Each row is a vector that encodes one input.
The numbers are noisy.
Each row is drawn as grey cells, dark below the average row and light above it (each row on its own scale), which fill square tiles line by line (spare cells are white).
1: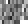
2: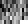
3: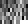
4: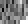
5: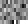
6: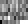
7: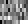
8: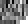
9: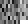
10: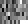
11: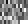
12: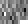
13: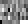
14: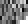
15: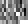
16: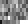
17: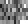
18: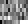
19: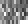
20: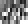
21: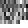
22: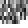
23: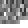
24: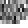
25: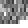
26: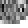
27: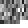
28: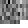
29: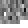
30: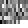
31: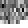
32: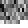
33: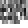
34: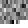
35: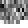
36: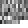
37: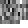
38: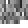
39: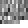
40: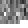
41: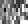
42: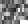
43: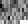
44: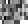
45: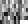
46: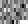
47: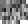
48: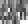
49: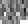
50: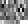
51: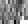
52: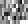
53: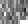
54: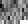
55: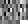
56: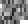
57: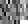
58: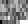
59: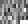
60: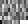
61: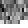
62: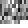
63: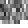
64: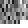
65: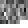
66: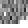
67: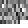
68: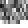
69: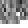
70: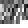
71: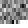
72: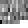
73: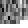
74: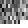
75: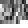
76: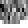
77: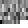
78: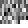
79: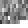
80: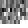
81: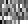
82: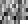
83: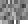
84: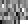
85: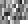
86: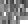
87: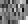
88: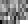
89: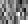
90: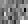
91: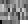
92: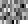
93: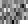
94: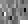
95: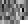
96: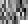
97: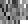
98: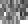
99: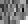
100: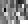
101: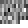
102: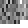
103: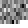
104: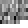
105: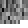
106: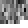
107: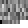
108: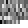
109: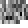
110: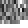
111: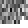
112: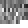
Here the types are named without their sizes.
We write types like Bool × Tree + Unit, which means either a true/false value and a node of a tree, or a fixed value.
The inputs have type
List(Line).
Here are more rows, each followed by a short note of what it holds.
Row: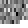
the empty list
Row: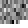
the empty list
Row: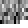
a list of one item
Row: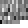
a list of one item
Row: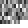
a list of one item
